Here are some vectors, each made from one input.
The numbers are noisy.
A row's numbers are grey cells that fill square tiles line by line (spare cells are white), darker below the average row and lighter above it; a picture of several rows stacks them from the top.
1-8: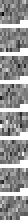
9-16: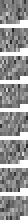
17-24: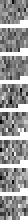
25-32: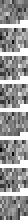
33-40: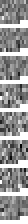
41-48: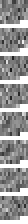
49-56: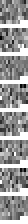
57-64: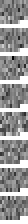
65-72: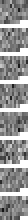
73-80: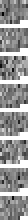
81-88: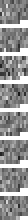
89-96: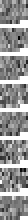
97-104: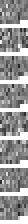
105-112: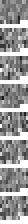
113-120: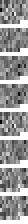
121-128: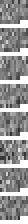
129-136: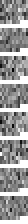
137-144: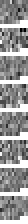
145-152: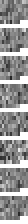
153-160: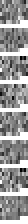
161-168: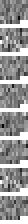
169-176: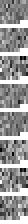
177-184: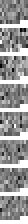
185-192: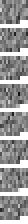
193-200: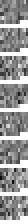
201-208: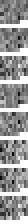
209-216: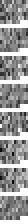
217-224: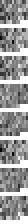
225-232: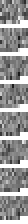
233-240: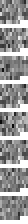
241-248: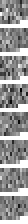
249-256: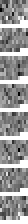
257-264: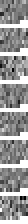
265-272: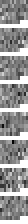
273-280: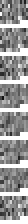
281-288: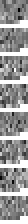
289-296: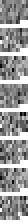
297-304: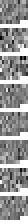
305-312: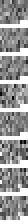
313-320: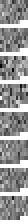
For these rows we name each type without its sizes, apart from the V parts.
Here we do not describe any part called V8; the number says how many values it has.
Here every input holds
either a point on a circle, or a fixed value, or a point on each of two lines and a value of V8.
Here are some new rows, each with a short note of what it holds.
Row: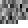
a fixed value
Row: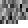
a fixed value
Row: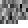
a fixed value
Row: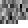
a fixed value
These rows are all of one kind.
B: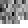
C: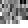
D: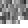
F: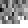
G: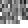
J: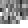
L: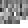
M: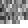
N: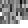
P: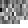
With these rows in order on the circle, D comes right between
G and M.
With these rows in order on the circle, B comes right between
F and M.
